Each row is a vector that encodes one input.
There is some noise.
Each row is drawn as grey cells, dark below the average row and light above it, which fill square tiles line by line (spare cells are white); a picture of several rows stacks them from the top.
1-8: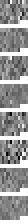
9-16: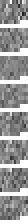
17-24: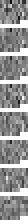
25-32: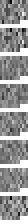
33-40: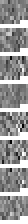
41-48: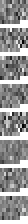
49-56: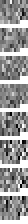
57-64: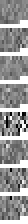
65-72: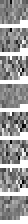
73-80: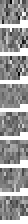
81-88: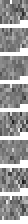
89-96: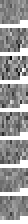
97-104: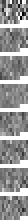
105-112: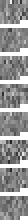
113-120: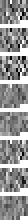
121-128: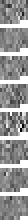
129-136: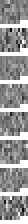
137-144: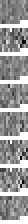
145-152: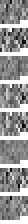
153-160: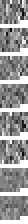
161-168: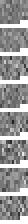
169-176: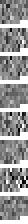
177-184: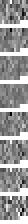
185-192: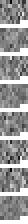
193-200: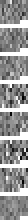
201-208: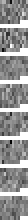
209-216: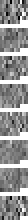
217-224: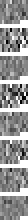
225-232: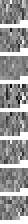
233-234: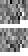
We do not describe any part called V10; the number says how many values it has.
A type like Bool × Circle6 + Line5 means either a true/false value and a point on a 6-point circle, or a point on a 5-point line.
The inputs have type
Bool × Line8 × List2(V10).
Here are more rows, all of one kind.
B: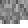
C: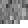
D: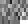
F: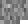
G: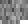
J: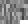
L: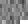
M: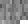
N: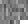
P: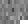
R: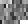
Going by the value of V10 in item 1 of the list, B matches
G, N, P and R.
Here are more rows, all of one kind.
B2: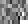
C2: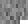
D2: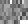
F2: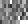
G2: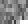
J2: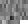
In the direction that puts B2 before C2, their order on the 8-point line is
F2, B2, D2, C2, G2, J2.
